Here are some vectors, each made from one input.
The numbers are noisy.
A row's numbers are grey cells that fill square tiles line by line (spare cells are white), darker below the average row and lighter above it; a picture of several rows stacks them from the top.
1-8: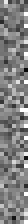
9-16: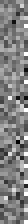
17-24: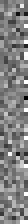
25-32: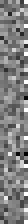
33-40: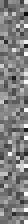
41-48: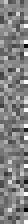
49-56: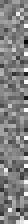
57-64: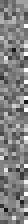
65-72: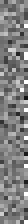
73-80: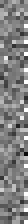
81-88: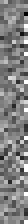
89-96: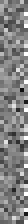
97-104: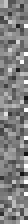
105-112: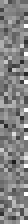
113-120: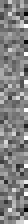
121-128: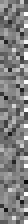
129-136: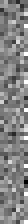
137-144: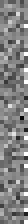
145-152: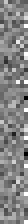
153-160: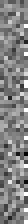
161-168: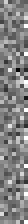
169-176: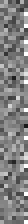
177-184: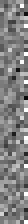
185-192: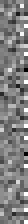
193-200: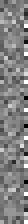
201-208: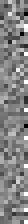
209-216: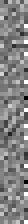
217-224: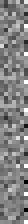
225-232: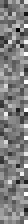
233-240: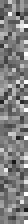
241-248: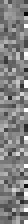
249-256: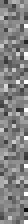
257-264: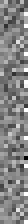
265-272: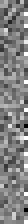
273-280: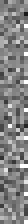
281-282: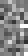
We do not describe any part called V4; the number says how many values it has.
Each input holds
a point on an 11-point line, together with either a point on an 8-point line, or a list of up to two values of V4.
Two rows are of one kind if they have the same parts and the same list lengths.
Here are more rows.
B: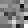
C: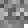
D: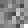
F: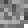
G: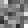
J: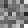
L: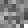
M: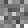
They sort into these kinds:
B, G
C, D
F, J
L, M

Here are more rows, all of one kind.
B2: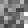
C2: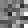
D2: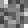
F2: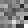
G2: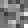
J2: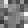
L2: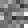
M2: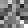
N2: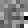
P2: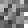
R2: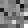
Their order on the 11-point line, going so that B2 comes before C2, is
M2, P2, B2, J2, D2, G2, R2, F2, N2, L2, C2.
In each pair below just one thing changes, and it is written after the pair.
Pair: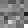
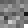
the value of V4 in item 2 of the list
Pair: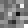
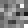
the value of V4 in item 1 of the list
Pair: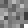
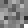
the value of V4 in item 1 of the list
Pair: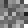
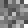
the value of V4 in item 1 of the list
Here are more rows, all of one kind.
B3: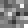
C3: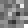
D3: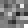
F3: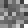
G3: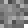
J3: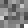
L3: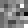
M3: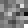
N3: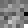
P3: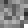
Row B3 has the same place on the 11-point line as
C3, D3, L3 and M3.
